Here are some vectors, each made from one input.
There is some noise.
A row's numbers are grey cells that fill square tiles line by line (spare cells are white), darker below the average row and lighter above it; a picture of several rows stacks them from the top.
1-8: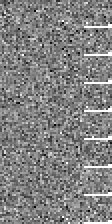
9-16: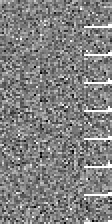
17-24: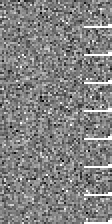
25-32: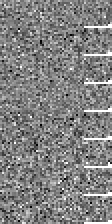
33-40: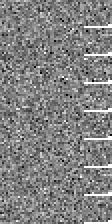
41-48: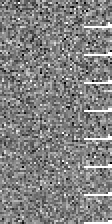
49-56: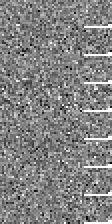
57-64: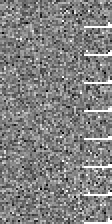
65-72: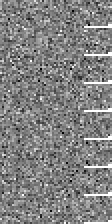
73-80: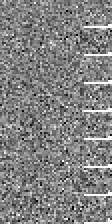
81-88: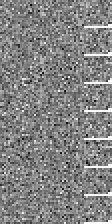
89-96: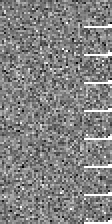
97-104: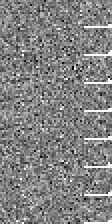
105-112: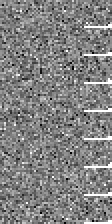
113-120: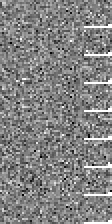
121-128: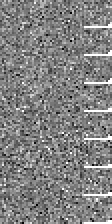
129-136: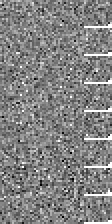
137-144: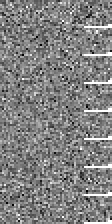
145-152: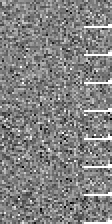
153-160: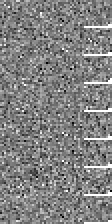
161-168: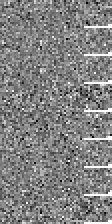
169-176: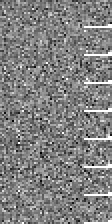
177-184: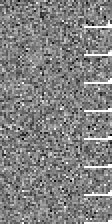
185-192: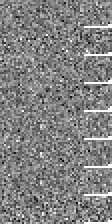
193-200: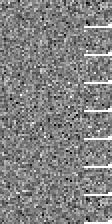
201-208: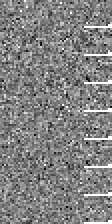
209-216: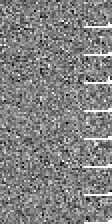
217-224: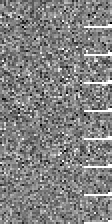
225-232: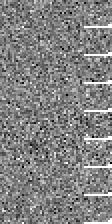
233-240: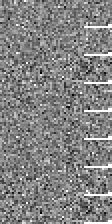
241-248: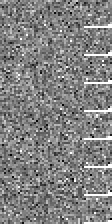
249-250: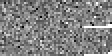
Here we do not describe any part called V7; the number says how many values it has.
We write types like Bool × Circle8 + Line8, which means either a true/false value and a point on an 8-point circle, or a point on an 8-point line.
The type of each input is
Circle14 × (Tree9 + V7).
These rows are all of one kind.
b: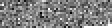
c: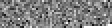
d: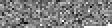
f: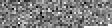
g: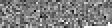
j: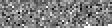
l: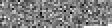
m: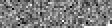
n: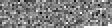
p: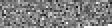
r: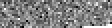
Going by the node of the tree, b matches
c and r.
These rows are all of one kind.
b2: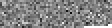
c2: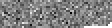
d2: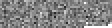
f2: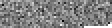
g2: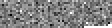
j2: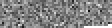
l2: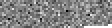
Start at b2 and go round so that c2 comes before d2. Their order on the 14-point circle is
b2, c2, d2, g2, f2, j2, l2.
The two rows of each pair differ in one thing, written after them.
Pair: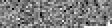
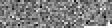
the node of the tree
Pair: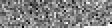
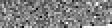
the node of the tree
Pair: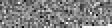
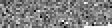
the place on the 14-point circle
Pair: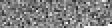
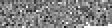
the place on the 14-point circle
